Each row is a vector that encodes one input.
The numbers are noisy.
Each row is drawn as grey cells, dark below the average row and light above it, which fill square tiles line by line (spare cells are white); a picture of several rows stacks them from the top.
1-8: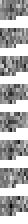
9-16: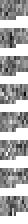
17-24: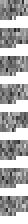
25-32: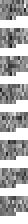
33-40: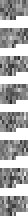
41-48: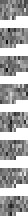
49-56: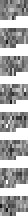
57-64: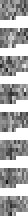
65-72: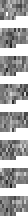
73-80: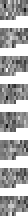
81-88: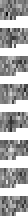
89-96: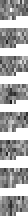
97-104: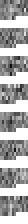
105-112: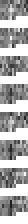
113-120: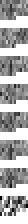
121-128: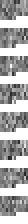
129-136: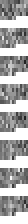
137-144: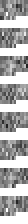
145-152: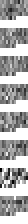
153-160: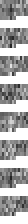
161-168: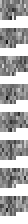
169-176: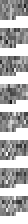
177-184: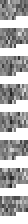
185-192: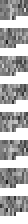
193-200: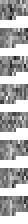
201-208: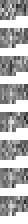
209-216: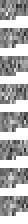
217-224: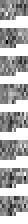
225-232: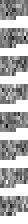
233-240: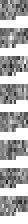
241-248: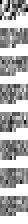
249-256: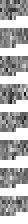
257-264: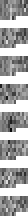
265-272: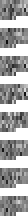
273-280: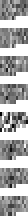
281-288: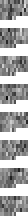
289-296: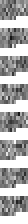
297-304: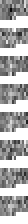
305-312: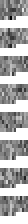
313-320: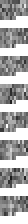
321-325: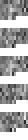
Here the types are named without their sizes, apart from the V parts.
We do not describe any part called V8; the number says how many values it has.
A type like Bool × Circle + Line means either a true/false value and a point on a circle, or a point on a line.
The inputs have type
List(Bool × V8).
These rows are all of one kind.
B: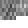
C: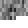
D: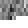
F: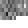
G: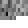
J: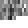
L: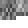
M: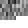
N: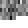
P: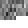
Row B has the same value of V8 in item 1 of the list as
C, D, F and P.
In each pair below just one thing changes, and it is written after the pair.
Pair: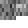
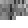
the true/false value in item 1 of the list
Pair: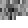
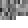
the true/false value in item 1 of the list
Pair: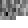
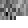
the value of V8 in item 1 of the list
